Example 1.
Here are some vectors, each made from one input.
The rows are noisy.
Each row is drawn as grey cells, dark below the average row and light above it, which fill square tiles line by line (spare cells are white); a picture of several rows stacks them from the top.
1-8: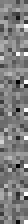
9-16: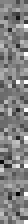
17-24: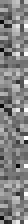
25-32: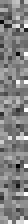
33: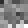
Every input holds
either a fixed value, or three true/false values.
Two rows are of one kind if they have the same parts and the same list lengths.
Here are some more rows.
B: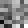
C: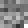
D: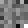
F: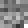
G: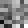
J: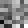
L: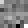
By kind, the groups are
B, G, J
C, D, F, L

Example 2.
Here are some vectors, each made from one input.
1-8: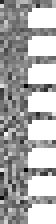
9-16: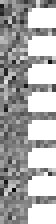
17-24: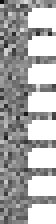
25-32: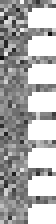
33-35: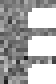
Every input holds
a point on each of two 5-point lines.
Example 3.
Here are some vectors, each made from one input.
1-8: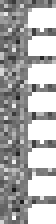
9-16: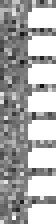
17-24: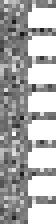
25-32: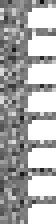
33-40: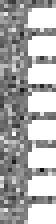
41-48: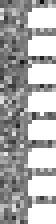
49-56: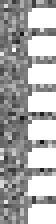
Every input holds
either a point on a 10-point circle, or a fixed value.
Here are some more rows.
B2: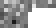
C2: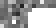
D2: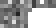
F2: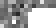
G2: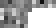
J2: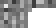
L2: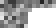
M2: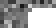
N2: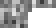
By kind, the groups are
B2, C2, D2, F2, G2, J2, L2, N2
M2

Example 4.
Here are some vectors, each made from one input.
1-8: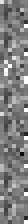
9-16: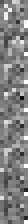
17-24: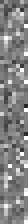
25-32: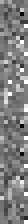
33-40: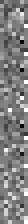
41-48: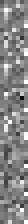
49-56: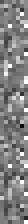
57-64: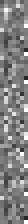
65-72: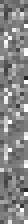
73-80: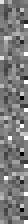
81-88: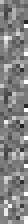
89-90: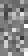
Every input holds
a point on a 16-point circle.
